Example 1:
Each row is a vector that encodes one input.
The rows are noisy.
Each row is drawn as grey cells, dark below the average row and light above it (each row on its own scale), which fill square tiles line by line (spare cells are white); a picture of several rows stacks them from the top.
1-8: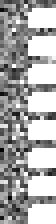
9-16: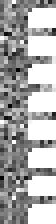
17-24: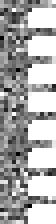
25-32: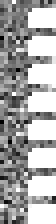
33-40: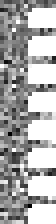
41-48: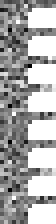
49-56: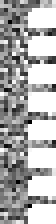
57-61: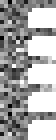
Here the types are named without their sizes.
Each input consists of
either a fixed value, or a node of a tree.
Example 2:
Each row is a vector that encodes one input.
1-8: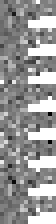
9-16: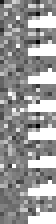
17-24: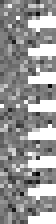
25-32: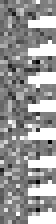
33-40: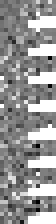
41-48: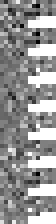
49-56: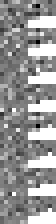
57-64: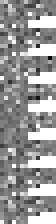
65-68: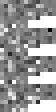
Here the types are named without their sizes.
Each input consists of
a point on a line.
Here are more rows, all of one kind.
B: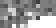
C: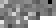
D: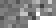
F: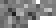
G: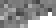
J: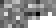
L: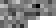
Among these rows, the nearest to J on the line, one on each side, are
G and L.
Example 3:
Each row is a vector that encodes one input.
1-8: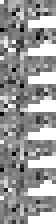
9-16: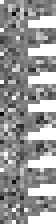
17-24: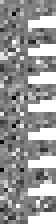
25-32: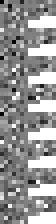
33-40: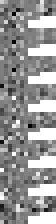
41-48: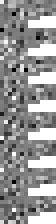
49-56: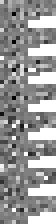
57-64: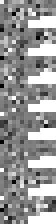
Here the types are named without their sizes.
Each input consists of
a point on a line.
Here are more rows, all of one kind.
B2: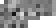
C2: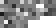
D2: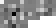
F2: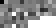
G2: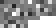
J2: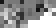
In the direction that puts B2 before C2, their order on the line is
B2, D2, C2, G2, F2, J2.
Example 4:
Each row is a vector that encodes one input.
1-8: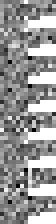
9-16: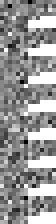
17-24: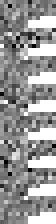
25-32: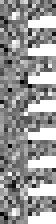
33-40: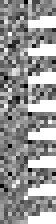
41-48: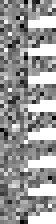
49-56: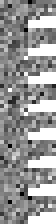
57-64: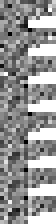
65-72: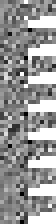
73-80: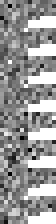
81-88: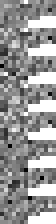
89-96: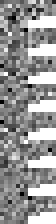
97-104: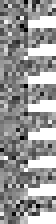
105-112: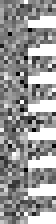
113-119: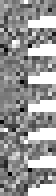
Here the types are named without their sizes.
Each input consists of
either a point on a circle, or a fixed value.
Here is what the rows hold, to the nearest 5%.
About 95% of them hold a point on a circle. The rest hold a fixed value.
